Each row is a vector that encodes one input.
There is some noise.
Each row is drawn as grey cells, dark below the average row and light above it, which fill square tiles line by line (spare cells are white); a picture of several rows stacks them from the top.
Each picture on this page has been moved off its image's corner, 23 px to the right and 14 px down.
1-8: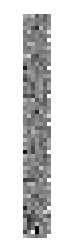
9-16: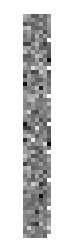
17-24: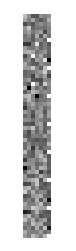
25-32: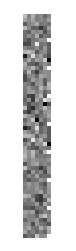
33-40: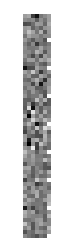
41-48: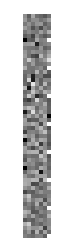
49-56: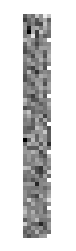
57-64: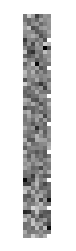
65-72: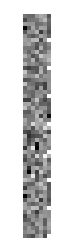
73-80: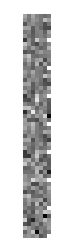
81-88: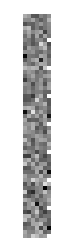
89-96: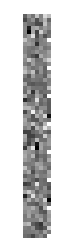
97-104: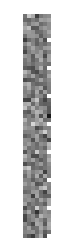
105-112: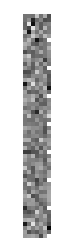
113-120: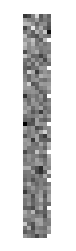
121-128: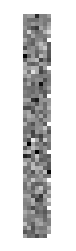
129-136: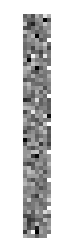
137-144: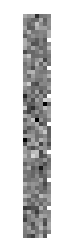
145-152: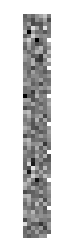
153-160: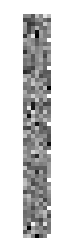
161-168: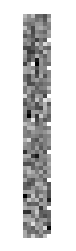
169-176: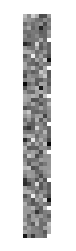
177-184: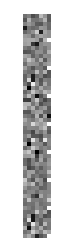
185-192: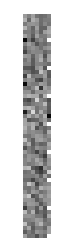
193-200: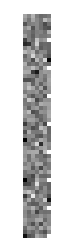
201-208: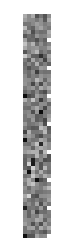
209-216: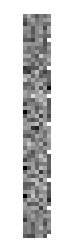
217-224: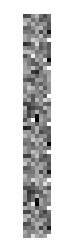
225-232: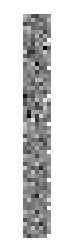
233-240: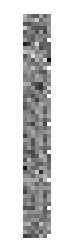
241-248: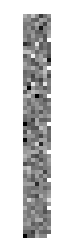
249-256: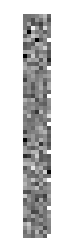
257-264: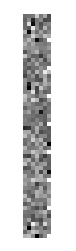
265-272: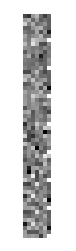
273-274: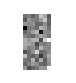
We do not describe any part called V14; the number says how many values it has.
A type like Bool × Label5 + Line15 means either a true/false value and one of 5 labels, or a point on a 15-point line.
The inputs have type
Bool × V14 + Line5 + Line10.
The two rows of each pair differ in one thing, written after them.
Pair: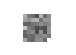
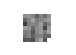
the value of V14
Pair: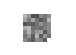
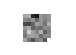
the true/false value
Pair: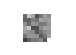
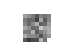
the value of V14
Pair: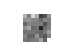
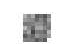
the value of V14
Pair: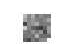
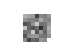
the true/false value
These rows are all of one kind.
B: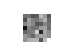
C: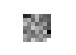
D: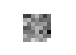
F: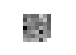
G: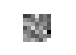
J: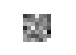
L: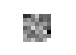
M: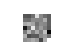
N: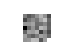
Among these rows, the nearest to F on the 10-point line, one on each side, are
B and N.
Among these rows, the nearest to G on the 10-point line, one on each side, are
J and L.
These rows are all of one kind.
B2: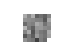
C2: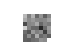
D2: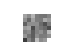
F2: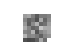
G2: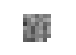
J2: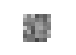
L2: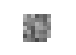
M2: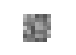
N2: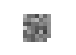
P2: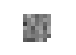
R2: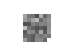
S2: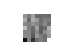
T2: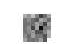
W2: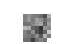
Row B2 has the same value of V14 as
J2, L2 and M2.
